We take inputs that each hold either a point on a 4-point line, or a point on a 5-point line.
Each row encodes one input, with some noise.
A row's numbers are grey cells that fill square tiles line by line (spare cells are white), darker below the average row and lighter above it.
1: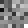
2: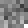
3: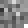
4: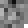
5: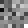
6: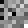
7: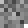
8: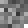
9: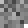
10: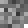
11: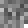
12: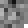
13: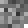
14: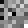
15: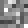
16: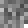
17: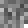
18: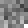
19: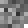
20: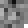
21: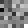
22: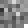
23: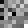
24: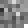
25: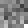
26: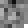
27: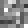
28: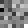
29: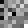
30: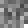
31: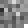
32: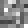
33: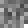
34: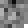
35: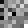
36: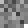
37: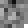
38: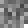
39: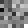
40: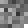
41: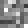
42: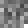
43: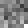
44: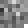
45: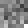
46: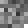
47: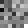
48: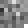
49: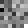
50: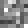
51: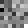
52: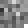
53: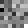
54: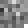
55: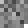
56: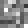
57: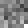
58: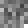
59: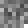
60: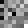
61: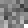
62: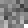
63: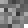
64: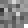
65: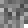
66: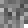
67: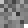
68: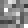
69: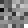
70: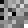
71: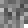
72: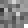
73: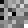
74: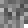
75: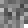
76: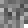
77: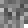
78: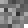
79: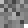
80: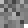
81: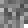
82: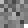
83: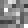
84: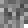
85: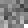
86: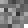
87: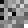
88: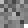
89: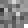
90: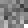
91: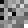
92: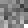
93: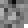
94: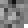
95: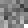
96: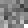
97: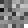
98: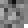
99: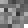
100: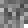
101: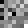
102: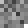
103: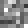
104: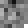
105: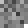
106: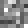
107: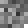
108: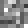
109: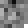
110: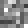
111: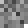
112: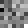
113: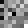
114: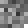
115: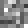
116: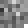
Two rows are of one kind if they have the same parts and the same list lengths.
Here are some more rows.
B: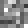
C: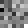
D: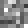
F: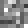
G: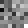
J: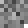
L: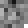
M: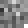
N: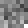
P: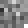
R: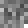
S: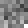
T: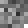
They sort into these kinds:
B, C, D, F, G, M, P
J, L, N, R, S, T

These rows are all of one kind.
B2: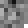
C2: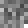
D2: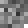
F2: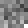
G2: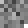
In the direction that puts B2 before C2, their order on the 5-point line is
G2, B2, D2, C2, F2.
